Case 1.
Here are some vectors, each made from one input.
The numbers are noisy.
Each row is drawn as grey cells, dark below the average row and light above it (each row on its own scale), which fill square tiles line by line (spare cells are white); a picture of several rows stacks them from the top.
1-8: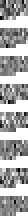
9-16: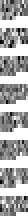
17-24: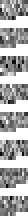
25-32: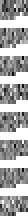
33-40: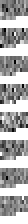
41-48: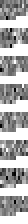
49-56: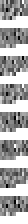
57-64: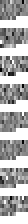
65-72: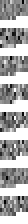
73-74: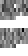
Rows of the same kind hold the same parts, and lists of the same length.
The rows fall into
2 kinds.
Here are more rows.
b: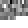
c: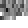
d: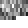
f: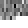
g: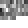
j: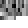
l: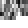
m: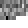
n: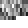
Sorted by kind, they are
b, c, d, f, g, j, l, n
m

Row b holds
a point on a 4-point line and a point on a 6-point line.
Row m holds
a fixed value.
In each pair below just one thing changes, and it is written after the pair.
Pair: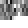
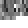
the place on the 4-point line
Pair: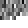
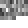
the place on the 4-point line
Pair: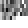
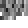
the place on the 4-point line
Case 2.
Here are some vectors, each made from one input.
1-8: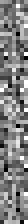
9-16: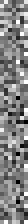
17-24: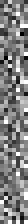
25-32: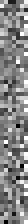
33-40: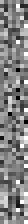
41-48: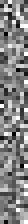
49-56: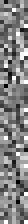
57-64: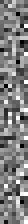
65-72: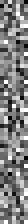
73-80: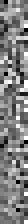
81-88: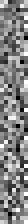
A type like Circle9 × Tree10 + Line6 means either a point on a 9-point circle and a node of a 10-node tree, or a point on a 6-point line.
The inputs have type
Line4.
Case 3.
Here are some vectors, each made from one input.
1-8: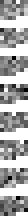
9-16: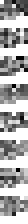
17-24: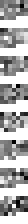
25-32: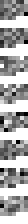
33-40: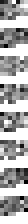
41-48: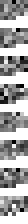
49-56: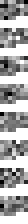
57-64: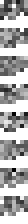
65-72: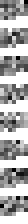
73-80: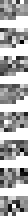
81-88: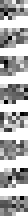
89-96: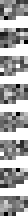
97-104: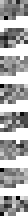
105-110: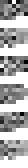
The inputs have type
Label9.
